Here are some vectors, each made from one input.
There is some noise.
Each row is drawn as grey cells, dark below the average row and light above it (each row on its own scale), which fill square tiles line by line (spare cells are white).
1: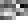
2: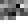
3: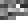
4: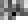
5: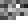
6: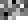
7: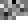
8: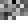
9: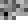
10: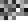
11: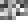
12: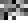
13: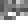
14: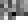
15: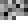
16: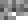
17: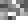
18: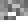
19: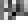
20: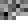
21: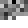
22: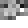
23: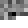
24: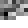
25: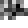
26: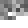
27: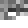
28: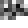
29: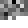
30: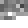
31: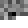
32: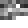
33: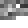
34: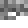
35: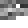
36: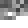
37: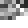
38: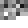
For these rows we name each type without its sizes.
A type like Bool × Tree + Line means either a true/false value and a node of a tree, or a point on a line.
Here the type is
Bool × Line.
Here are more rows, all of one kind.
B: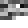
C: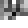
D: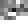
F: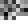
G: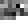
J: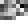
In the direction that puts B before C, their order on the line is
B, J, C, D, F, G.
